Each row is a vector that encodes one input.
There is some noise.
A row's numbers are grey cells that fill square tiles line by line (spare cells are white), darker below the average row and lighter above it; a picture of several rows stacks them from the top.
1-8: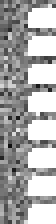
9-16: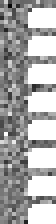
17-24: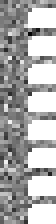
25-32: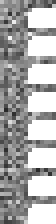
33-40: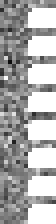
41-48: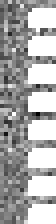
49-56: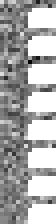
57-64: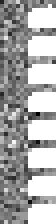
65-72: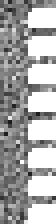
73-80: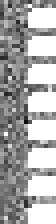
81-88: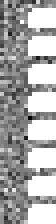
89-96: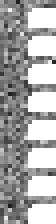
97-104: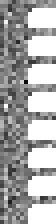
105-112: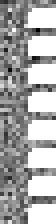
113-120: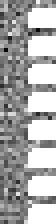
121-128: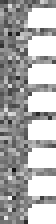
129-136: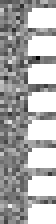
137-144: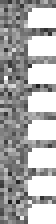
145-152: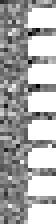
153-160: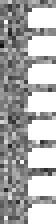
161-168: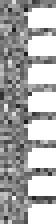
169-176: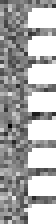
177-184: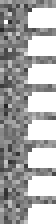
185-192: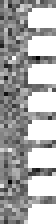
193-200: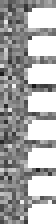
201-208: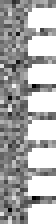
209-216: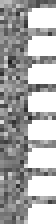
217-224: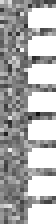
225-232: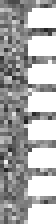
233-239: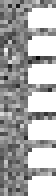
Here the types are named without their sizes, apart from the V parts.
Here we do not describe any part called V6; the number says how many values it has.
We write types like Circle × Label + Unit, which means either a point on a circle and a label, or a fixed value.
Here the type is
(Bool × Bool × Bool + Line) × List(V6).
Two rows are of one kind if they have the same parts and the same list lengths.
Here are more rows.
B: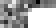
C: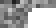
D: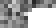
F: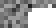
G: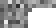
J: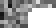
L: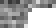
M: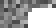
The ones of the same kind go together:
B
C
D
F, J, M
G
L

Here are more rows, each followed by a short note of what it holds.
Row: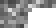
three true/false values, together with a list of one item
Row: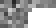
a point on a line, together with a list of one item
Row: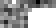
three true/false values, together with the empty list
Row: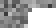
a point on a line, together with a list of one item
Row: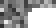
a point on a line, together with a list of two items
